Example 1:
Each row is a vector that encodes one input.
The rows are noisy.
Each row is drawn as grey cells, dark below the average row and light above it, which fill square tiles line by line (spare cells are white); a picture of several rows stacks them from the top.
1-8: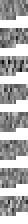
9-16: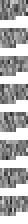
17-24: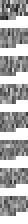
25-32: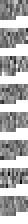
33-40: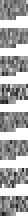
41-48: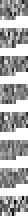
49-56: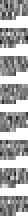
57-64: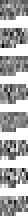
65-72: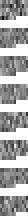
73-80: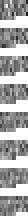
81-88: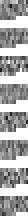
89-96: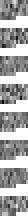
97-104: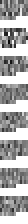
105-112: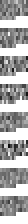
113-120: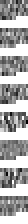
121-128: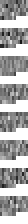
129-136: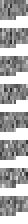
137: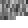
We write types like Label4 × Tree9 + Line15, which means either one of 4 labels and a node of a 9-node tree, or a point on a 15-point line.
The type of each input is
Line7 + Tree9 + Tree13.
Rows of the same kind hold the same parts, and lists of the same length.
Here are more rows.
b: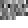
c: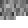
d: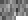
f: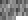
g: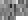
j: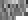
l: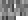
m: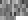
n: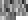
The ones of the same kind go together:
b, g, j, m
c, d, f
l, n

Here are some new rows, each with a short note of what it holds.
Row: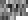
a node of a 9-node tree
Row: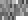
a node of a 9-node tree
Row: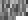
a node of a 9-node tree
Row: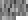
a node of a 13-node tree
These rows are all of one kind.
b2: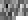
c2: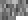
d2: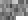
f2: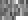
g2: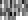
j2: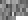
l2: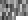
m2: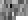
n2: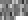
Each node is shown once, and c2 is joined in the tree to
d2, f2, j2 and n2.
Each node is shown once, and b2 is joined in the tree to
n2.
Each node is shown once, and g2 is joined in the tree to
j2.
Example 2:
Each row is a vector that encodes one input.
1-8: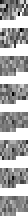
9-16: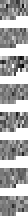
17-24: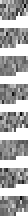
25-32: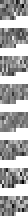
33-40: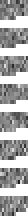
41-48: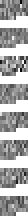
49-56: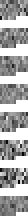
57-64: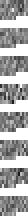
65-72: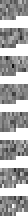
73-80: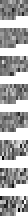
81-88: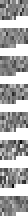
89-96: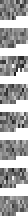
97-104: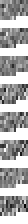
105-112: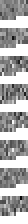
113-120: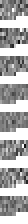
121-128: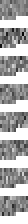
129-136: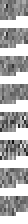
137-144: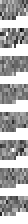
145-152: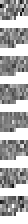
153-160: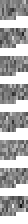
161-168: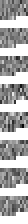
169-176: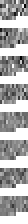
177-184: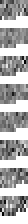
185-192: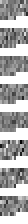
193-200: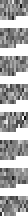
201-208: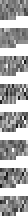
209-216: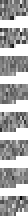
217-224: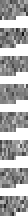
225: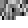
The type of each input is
(Line8 + Line10) × Line10.
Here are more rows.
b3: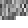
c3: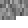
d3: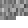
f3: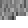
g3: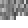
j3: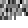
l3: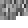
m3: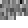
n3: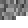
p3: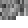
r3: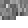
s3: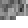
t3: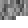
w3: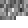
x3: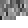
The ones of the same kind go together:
b3, c3, d3, f3, j3, r3, s3, w3
g3, l3, m3, n3, p3, t3, x3

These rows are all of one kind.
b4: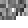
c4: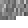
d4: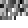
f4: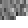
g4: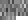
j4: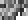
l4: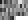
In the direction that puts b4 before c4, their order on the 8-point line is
j4, g4, d4, l4, b4, f4, c4.
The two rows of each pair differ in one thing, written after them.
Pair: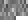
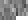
the place on the 8-point line
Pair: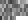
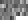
the place on the 10-point line
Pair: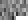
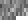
the place on the 8-point line
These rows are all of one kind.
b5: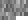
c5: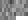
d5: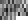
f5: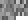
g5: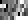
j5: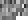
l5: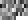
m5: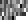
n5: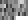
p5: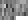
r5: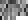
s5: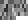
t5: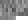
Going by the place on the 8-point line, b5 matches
c5, f5 and n5.
